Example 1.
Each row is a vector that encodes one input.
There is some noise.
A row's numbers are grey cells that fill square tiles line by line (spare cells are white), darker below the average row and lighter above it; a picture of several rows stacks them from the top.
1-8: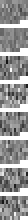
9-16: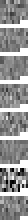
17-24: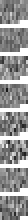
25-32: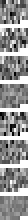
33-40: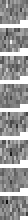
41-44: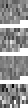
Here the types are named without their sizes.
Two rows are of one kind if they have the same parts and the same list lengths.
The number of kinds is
2.
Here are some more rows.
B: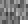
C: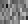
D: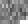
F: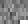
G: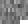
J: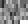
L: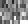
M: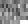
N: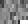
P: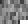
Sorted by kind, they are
B, D, F, G, J, N, P
C, L, M

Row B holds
a point on each of two lines and a true/false value.
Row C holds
a true/false value.
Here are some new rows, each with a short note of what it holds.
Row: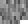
a point on each of two lines and a true/false value
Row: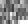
a true/false value
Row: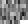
a point on each of two lines and a true/false value
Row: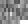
a true/false value
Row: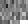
a true/false value
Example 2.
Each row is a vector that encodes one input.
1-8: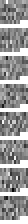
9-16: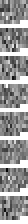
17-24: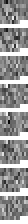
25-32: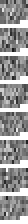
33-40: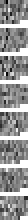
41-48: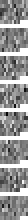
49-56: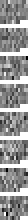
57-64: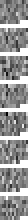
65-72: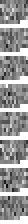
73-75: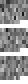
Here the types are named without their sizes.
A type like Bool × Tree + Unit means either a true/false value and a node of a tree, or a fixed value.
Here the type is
(Circle + Unit) × Line × Line.
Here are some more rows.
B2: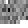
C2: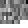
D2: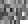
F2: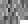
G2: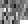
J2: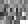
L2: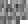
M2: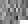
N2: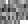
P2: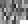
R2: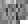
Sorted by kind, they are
B2, D2, F2, G2, J2, L2, N2, P2
C2, M2, R2

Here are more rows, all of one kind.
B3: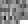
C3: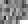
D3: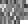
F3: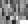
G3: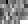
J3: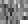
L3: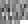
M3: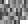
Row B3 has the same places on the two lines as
C3 and L3.
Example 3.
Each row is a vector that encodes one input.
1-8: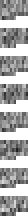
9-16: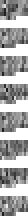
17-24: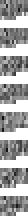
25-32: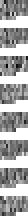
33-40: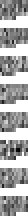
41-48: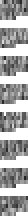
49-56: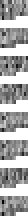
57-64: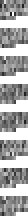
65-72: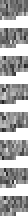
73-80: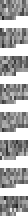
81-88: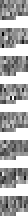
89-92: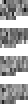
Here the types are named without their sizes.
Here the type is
Circle + Line.
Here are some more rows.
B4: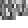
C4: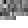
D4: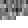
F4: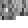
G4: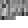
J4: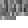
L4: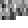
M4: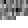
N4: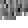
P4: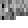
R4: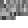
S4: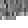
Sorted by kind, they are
B4, F4, G4, L4, P4, R4
C4, D4, J4, M4, N4, S4

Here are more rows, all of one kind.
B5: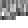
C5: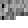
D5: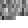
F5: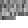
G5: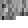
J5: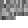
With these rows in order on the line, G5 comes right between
C5 and D5.
